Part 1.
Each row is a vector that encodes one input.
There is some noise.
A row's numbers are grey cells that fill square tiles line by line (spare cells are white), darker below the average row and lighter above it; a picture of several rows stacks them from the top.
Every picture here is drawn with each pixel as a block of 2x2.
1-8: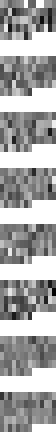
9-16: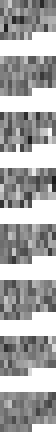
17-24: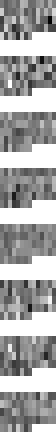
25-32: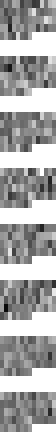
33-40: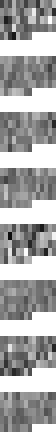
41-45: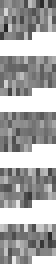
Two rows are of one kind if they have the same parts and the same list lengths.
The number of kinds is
2.
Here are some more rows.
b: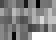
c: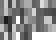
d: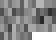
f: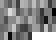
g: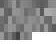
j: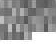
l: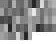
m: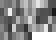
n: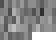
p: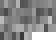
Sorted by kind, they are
b, c, l
d, f, g, j, m, n, p

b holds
a fixed value.
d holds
a node of an 8-node tree.
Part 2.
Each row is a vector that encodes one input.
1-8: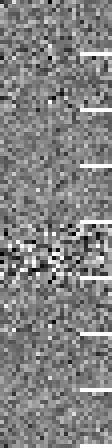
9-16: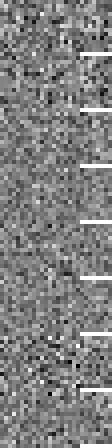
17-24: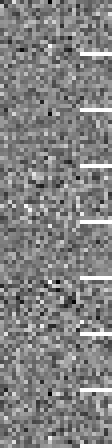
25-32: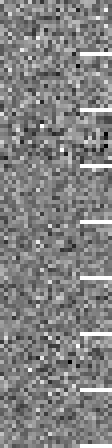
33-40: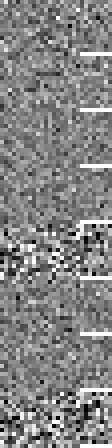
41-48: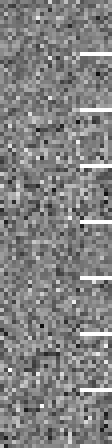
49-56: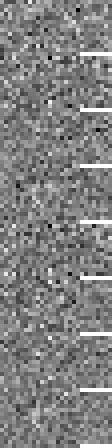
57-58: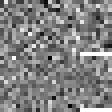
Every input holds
either a fixed value, or a node of an 8-node tree.
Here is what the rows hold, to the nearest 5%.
About 5% of them hold a fixed value. The rest hold a node of an 8-node tree.
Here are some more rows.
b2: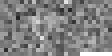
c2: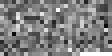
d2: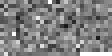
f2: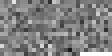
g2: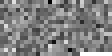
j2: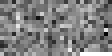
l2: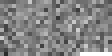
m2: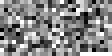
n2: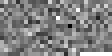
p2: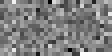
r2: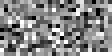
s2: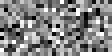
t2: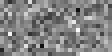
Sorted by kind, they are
b2, c2, d2, f2, g2, j2, l2, n2, p2, t2
m2, r2, s2

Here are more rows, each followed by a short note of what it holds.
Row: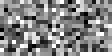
a fixed value
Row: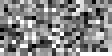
a fixed value
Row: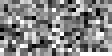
a fixed value
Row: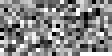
a fixed value
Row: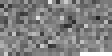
a node of an 8-node tree
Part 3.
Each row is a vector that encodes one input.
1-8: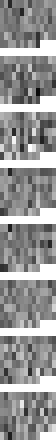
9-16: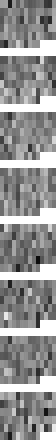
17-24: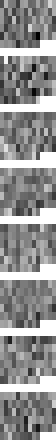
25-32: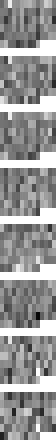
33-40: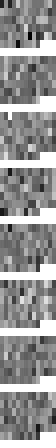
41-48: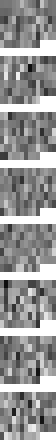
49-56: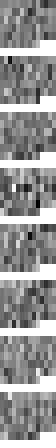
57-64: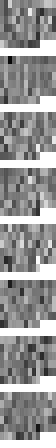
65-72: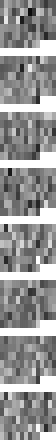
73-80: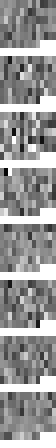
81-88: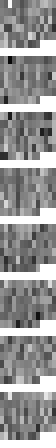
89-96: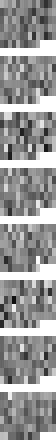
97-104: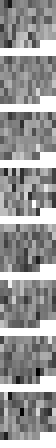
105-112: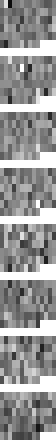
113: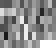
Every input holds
either a fixed value, or three true/false values.
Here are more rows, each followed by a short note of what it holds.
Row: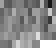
three true/false values
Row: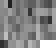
three true/false values
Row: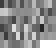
a fixed value
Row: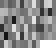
a fixed value
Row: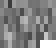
three true/false values
